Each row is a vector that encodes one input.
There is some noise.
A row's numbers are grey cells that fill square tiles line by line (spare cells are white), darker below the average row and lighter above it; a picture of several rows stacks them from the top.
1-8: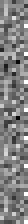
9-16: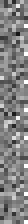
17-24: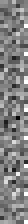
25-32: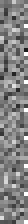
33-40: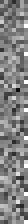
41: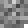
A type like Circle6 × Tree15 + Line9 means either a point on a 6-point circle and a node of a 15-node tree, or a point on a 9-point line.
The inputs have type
Bool × Bool × Bool × Line4.
